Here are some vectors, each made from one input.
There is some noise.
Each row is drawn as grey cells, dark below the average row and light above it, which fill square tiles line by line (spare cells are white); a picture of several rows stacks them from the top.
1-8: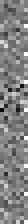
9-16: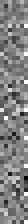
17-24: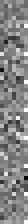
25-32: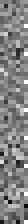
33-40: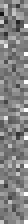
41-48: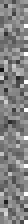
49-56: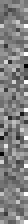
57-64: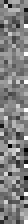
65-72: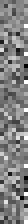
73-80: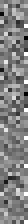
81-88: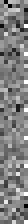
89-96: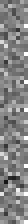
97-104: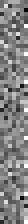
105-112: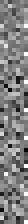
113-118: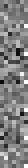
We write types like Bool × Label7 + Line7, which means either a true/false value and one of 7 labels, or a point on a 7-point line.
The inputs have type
Line6 + Line7.
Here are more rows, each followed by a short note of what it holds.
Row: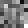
a point on a 6-point line
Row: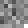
a point on a 7-point line
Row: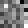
a point on a 6-point line
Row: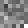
a point on a 7-point line
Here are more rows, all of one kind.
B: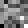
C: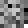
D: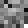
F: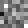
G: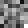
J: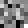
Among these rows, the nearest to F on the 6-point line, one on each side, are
G and J.
